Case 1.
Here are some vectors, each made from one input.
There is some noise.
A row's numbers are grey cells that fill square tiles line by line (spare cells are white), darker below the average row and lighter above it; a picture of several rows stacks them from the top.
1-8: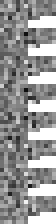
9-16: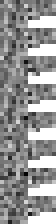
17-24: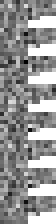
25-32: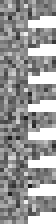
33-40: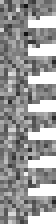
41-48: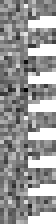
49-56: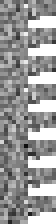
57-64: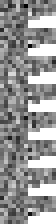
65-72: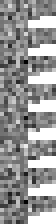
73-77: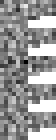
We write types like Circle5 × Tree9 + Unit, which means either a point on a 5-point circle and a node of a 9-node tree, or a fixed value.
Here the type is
Bool × Line8.
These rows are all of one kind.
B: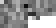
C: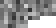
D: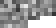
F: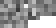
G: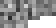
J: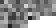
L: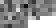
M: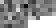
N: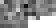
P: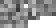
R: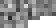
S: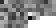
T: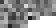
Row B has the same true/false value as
L, M and N.
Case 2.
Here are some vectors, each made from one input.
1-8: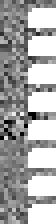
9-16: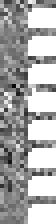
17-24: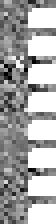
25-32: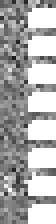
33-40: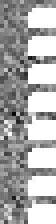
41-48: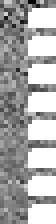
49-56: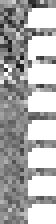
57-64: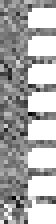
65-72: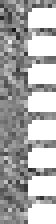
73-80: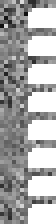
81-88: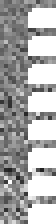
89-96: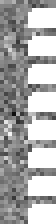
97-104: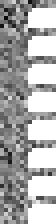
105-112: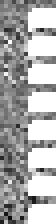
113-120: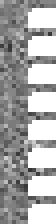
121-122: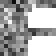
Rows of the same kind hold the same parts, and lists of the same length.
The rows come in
2 kinds.
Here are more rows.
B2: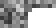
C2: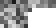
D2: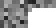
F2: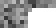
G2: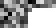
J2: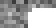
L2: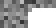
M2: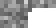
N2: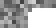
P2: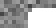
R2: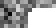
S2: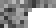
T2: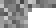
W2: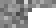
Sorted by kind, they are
B2, F2, M2, N2, P2, R2, S2, T2, W2
C2, D2, G2, J2, L2

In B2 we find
a point on a 5-point line and three true/false values.
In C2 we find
a point on a 5-point line.
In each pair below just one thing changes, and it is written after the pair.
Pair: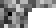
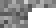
the place on the 5-point line
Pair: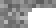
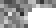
one of the three true/false values
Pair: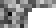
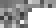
the place on the 5-point line
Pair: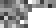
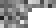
one of the three true/false values
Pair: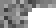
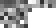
the place on the 5-point line
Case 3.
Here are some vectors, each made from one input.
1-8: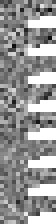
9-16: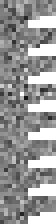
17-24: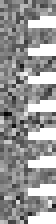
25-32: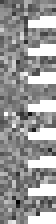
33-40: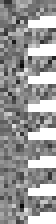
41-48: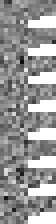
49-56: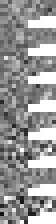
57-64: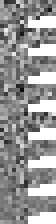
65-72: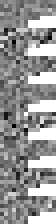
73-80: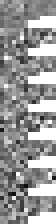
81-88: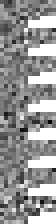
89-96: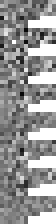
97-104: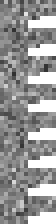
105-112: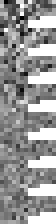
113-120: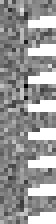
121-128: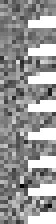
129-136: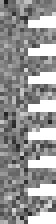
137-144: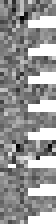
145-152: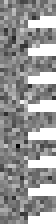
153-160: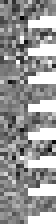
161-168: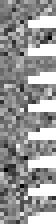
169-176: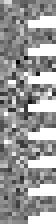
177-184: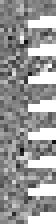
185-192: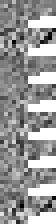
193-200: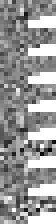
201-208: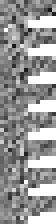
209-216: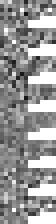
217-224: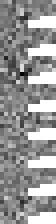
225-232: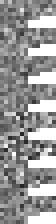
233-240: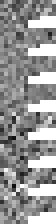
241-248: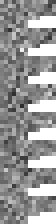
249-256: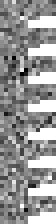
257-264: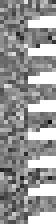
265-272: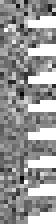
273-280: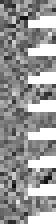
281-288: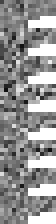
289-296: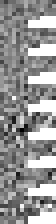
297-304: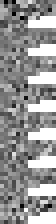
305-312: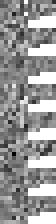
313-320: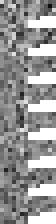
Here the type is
Bool × Bool × Bool × Bool × Line9.
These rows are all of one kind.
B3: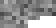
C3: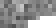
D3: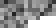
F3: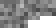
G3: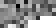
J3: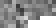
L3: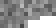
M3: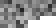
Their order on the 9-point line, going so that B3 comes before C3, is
B3, J3, C3, G3, F3, D3, L3, M3.
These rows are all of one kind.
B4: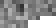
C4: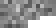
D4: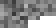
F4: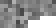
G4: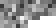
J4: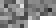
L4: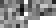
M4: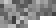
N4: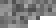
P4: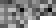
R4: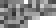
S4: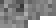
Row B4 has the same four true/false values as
D4, L4, N4 and S4.
